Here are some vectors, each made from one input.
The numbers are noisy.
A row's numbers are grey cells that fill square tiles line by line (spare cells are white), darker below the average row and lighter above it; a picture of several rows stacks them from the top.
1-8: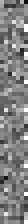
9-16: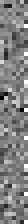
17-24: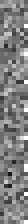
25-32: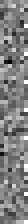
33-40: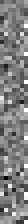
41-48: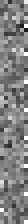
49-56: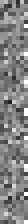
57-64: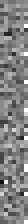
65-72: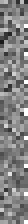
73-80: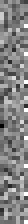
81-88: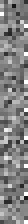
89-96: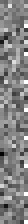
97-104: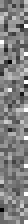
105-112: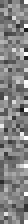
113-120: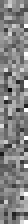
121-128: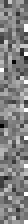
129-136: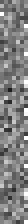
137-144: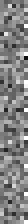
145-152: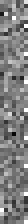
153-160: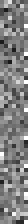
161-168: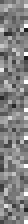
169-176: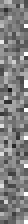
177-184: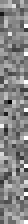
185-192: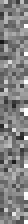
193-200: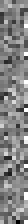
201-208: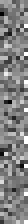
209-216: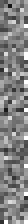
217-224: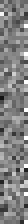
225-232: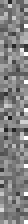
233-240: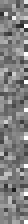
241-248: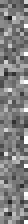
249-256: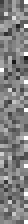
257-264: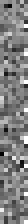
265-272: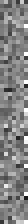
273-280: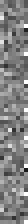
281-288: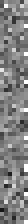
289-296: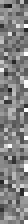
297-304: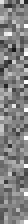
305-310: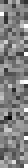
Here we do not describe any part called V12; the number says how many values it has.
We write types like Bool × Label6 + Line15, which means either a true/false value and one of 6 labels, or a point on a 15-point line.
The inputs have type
(Line6 + List3(Line5)) × V12.
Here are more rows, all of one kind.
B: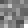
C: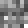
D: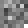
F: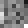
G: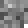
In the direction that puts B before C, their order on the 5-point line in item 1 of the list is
D, F, B, C, G.
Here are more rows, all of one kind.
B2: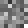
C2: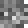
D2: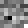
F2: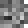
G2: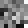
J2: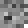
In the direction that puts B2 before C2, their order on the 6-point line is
G2, B2, J2, C2, D2, F2.
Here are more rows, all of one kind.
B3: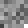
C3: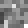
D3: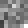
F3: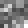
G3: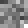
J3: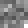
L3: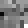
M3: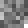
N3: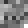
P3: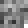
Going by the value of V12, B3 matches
M3 and N3.
